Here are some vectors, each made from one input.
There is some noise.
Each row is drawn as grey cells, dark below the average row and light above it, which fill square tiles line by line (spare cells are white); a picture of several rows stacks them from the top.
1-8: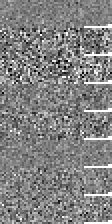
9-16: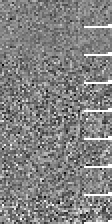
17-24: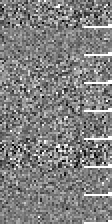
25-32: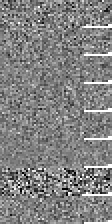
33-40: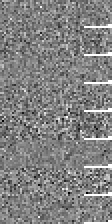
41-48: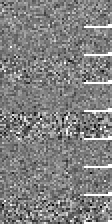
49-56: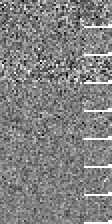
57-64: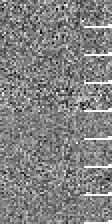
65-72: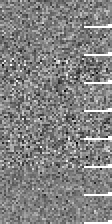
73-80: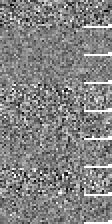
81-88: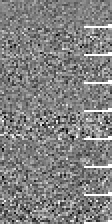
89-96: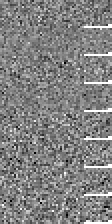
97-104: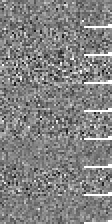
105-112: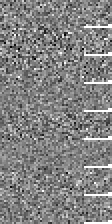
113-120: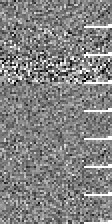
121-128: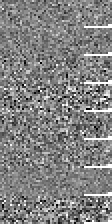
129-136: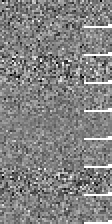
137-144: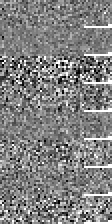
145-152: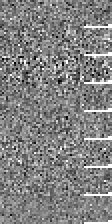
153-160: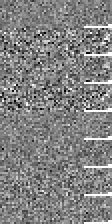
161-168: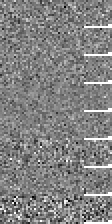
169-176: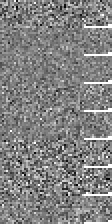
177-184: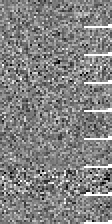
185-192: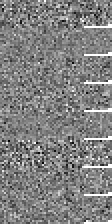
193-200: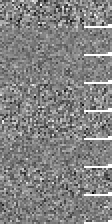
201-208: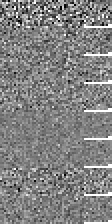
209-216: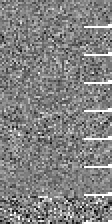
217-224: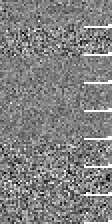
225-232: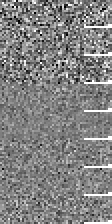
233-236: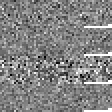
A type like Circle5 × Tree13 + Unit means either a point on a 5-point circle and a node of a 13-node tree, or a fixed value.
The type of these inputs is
(Bool × Bool × Bool × Bool × Circle9 + Line7) × Label11.
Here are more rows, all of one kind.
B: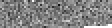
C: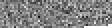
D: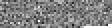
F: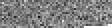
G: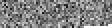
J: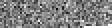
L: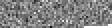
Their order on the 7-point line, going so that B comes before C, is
B, J, D, C, G, L, F.
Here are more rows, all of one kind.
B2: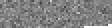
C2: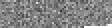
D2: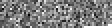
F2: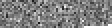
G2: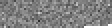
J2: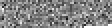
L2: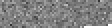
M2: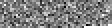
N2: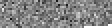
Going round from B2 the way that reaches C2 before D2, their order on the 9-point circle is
B2, G2, N2, C2, L2, D2, M2, F2, J2.
